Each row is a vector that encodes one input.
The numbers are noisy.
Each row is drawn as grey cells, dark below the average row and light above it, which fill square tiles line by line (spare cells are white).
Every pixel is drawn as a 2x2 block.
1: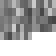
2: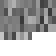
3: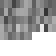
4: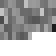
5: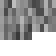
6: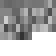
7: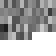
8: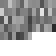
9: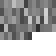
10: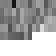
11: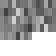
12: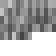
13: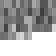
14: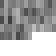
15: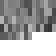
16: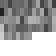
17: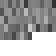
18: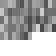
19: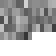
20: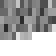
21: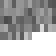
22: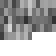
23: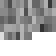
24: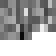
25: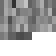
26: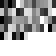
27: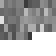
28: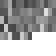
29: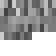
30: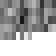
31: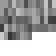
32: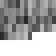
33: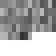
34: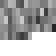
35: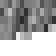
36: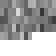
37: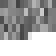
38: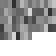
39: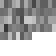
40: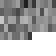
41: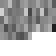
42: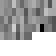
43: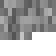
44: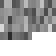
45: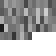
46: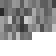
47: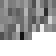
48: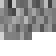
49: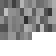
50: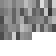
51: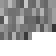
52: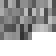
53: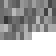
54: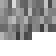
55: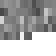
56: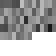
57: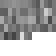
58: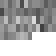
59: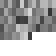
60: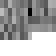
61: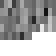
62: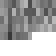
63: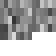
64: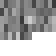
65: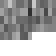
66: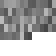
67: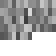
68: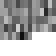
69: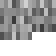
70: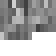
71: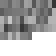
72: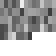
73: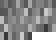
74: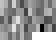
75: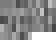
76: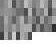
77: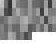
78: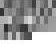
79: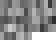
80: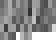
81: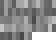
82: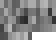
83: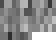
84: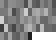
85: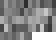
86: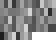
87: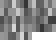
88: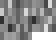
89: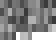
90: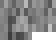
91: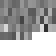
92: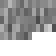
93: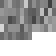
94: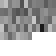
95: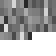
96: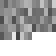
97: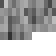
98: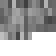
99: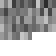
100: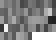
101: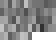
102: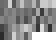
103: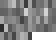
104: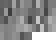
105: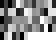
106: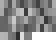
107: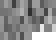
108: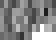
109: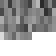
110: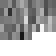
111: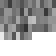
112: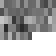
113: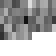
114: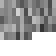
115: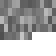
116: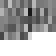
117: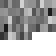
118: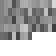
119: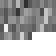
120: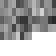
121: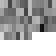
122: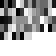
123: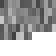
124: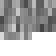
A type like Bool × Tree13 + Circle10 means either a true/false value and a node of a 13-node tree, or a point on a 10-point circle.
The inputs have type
Label6 × Label9 + Unit.
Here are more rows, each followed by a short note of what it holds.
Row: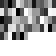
a fixed value
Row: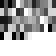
a fixed value
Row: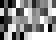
a fixed value
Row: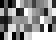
a fixed value
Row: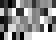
a fixed value
